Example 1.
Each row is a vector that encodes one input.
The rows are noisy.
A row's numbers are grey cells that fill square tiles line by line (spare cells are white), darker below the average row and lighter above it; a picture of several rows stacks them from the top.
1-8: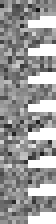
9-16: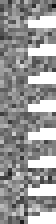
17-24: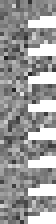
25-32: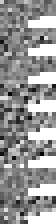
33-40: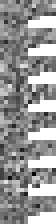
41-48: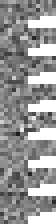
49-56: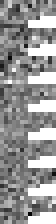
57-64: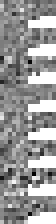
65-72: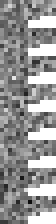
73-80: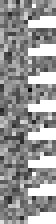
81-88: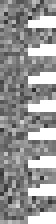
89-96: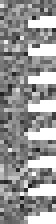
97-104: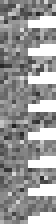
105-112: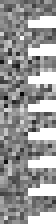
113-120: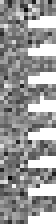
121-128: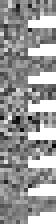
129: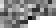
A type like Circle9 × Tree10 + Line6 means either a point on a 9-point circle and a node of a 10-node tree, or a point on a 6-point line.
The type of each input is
List3(Line6).
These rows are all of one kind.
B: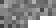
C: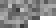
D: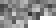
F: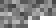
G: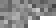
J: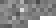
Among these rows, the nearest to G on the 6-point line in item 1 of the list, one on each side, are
C and D.
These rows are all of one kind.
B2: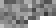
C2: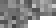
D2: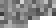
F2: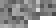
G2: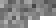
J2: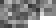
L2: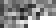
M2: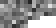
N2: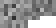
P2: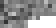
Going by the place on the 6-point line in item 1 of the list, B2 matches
F2, G2 and L2.
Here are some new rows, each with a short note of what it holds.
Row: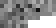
a list of one item
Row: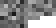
a list of one item
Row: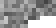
a list of two items
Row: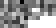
the empty list
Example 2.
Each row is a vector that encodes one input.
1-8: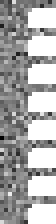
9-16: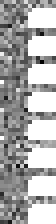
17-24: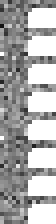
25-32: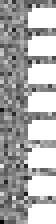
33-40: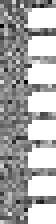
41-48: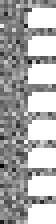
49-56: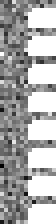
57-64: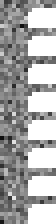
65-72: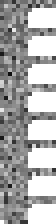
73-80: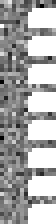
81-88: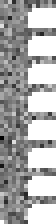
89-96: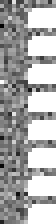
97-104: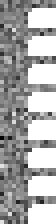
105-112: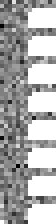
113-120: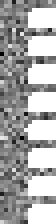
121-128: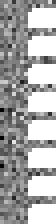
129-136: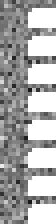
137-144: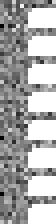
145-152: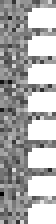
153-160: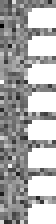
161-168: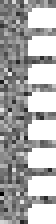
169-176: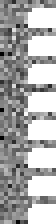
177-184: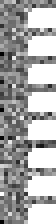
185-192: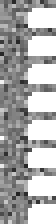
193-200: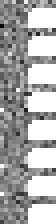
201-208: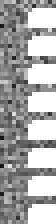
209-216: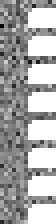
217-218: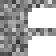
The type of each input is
Bool × Bool × Bool + Tree12 + Tree17.
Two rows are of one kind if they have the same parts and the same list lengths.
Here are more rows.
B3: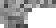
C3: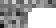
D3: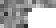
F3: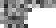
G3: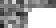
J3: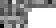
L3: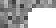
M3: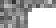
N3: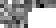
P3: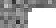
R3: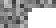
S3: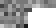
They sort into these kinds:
B3, D3, F3, S3
C3, G3, J3
L3, M3, N3, P3, R3

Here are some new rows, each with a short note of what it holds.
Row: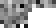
a node of a 17-node tree
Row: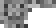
a node of a 12-node tree
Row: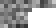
a node of a 12-node tree
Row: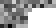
three true/false values
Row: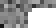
a node of a 17-node tree
